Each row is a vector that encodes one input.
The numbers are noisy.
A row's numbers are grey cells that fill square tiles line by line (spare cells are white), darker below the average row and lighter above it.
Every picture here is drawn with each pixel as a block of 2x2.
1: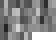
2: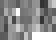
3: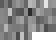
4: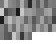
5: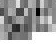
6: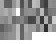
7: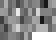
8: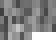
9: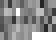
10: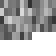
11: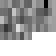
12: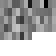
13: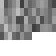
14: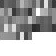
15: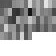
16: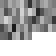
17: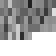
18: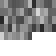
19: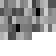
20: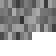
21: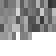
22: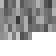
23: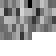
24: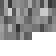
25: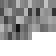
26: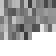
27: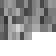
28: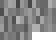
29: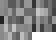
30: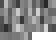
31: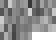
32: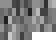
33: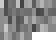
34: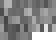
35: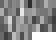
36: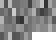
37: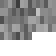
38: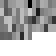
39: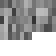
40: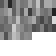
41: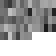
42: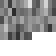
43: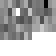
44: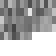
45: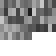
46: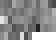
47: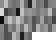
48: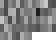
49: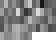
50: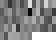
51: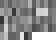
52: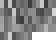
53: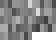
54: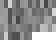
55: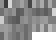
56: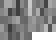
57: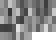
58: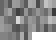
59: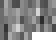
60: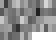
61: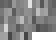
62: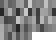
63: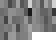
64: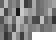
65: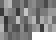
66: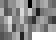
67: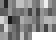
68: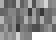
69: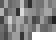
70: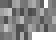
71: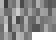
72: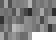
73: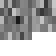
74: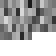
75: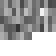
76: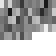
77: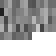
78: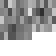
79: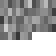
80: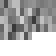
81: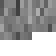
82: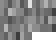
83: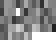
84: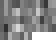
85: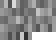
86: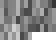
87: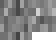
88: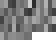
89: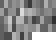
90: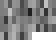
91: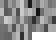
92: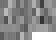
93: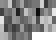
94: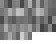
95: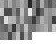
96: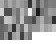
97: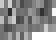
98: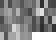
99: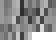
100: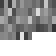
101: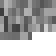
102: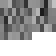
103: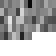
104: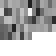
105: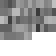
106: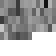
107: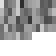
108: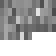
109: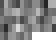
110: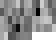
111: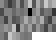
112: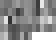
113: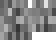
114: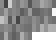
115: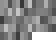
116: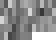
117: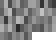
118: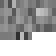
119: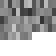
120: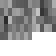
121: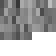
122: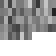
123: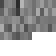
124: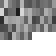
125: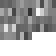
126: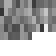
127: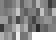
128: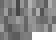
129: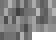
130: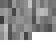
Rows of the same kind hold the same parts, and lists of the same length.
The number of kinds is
3.
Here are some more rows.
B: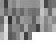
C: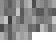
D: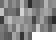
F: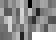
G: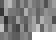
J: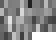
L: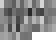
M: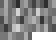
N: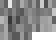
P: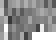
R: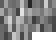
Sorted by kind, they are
B, C, L, P
D, F, J, R
G, M, N

